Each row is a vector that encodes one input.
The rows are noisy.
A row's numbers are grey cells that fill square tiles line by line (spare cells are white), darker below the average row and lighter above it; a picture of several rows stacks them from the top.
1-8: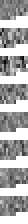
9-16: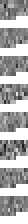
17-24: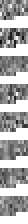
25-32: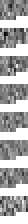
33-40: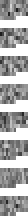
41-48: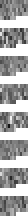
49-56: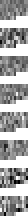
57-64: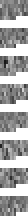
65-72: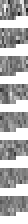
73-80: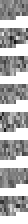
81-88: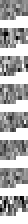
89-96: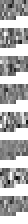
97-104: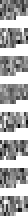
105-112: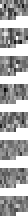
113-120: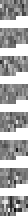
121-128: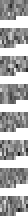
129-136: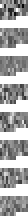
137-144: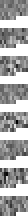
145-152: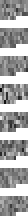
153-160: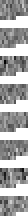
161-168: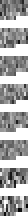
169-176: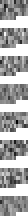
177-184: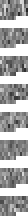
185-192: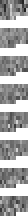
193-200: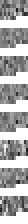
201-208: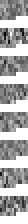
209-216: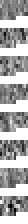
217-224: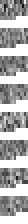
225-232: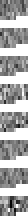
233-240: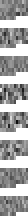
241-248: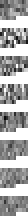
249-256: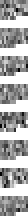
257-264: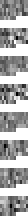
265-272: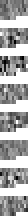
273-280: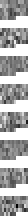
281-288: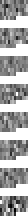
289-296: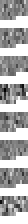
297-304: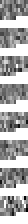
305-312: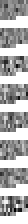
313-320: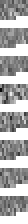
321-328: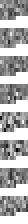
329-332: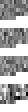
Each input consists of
either a point on an 8-point line and a true/false value, or a list of up to two points on a 9-point line.
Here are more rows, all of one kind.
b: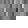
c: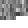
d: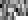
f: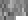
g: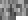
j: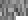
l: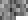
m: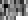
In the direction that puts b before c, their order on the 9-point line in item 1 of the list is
b, g, f, j, d, c, m, l.
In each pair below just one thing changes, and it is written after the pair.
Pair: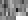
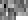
the place on the 9-point line in item 2 of the list
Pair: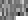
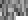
the place on the 9-point line in item 2 of the list
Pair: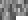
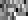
the place on the 9-point line in item 1 of the list
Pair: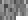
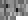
the place on the 9-point line in item 1 of the list
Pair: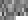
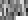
the place on the 9-point line in item 1 of the list
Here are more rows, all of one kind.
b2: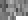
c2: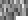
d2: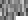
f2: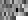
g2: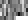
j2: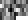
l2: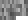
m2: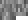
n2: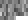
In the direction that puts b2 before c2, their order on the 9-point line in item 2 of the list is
n2, g2, d2, m2, b2, j2, l2, f2, c2.
